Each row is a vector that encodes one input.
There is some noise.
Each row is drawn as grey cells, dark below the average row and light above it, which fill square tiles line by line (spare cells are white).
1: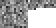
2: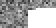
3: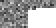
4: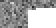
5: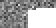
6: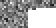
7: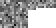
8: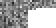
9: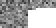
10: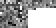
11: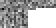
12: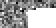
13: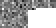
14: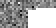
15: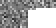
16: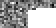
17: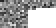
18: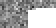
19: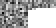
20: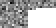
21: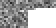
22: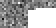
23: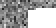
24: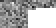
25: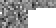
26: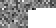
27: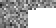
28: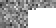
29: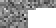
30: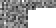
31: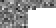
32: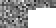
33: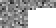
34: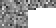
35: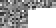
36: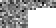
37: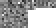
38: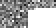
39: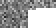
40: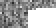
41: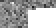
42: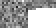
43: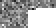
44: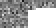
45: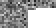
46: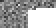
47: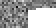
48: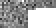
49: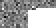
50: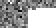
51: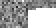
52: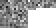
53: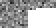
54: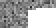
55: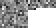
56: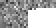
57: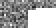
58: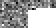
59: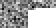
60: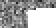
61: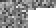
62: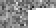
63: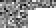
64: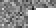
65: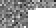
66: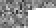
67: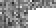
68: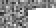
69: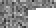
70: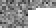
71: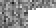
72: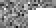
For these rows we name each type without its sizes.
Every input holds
a point on a line and a node of a tree.
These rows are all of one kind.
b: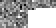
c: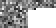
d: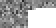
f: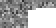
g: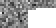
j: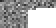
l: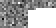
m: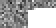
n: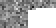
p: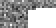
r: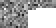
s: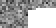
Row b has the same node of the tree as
d, f, l and m.
